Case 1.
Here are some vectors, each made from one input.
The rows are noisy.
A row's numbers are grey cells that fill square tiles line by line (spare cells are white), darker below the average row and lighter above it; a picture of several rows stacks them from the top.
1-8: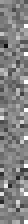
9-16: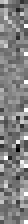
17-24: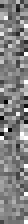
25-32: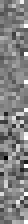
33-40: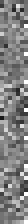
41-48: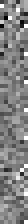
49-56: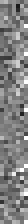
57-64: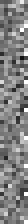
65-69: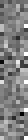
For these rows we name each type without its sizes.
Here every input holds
four true/false values.
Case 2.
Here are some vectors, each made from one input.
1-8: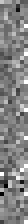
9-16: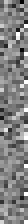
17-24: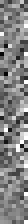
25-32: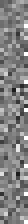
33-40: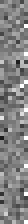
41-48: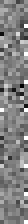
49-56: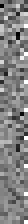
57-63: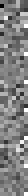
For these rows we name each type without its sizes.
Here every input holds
four true/false values.
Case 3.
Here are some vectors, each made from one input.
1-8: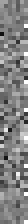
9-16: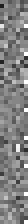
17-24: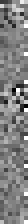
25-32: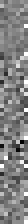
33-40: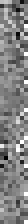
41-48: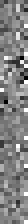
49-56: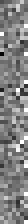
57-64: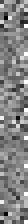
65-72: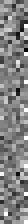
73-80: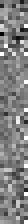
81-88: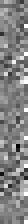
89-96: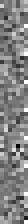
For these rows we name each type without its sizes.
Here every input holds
four true/false values.
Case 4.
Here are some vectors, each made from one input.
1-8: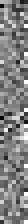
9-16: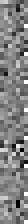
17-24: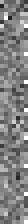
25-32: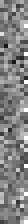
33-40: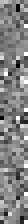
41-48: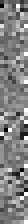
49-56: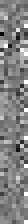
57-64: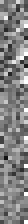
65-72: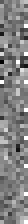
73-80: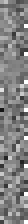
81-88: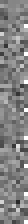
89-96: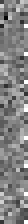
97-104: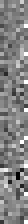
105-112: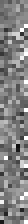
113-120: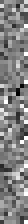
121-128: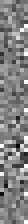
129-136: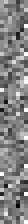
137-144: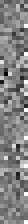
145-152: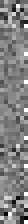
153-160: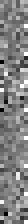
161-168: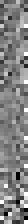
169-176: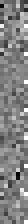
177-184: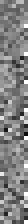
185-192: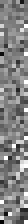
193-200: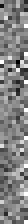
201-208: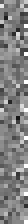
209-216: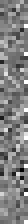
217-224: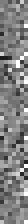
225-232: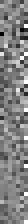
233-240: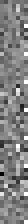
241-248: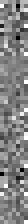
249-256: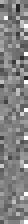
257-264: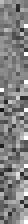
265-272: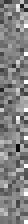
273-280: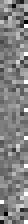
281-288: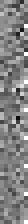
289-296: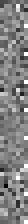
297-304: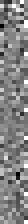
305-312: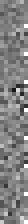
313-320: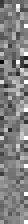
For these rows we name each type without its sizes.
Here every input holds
four true/false values.
